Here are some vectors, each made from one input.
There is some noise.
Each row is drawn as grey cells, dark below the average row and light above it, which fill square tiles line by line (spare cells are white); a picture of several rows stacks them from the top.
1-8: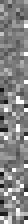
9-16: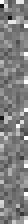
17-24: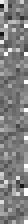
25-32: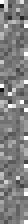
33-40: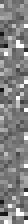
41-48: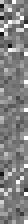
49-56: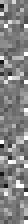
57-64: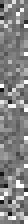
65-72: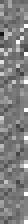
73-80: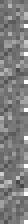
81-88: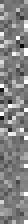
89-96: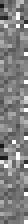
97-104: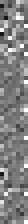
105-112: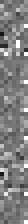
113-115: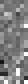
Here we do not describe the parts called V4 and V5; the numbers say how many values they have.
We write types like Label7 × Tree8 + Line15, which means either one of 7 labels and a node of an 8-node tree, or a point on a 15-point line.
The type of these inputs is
(Bool × Bool × Bool + Unit) × V4 × V5 + Line6.
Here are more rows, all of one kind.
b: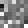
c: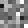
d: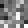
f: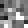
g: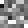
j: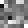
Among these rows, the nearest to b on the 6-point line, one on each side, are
c and j.
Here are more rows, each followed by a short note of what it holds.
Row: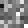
a point on a 6-point line
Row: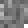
a value of V4 and a value of V5
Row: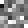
a point on a 6-point line
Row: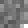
three true/false values, a value of V4 and a value of V5
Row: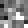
a point on a 6-point line
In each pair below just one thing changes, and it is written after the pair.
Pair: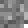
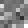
one of the three true/false values
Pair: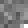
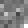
the value of V5
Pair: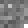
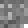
the value of V4
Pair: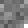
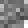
the value of V5
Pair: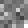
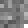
one of the three true/false values
